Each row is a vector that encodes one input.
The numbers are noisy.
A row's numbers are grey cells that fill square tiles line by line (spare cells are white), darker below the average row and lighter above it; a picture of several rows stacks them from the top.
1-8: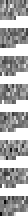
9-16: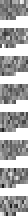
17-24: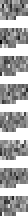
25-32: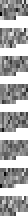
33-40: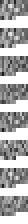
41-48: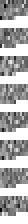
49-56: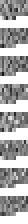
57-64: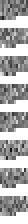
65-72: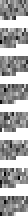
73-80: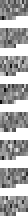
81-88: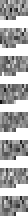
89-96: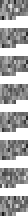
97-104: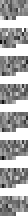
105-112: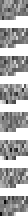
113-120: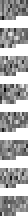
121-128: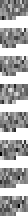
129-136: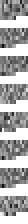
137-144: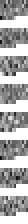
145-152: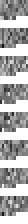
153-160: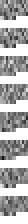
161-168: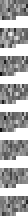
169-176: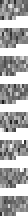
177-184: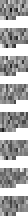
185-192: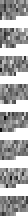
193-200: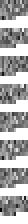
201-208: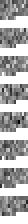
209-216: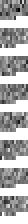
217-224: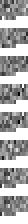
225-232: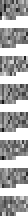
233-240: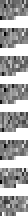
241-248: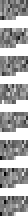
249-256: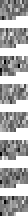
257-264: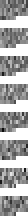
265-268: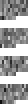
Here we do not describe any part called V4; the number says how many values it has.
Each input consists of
a node of a 15-node tree, together with either a fixed value, or a true/false value and a value of V4.
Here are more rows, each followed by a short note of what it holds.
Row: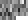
a node of a 15-node tree, a true/false value and a value of V4
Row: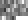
a node of a 15-node tree, a true/false value and a value of V4
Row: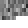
a node of a 15-node tree
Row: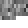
a node of a 15-node tree
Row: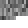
a node of a 15-node tree
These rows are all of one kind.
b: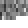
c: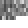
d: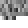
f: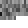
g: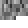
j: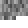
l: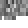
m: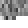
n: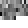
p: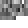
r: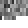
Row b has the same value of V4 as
f and n.
